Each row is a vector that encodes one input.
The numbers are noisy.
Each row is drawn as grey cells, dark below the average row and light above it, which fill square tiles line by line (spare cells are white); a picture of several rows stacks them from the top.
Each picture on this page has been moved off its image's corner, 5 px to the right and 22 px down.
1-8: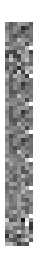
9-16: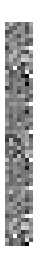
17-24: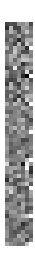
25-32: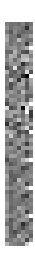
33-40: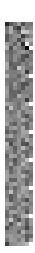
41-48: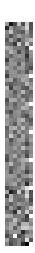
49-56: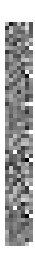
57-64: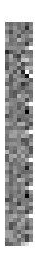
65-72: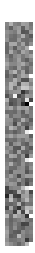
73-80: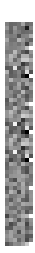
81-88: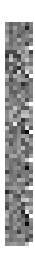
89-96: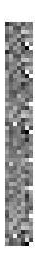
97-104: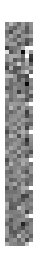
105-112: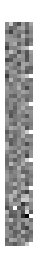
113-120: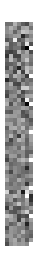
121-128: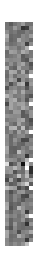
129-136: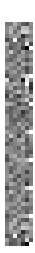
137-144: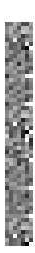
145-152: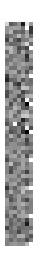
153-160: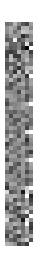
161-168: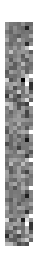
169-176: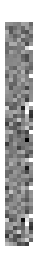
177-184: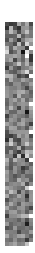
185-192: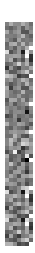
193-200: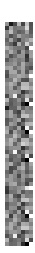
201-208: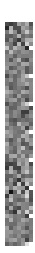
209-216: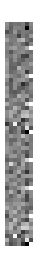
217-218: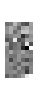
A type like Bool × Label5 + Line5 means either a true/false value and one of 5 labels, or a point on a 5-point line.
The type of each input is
Line4 × (Line4 × Line4 + Unit) + Line5.
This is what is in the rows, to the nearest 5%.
About 65% of them hold a point on a 4-point line, together with either a fixed value, or a point on each of two 4-point lines. The rest hold a point on a 5-point line.
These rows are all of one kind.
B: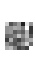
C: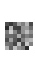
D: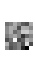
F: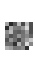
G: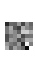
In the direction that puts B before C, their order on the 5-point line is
B, F, C, G, D.
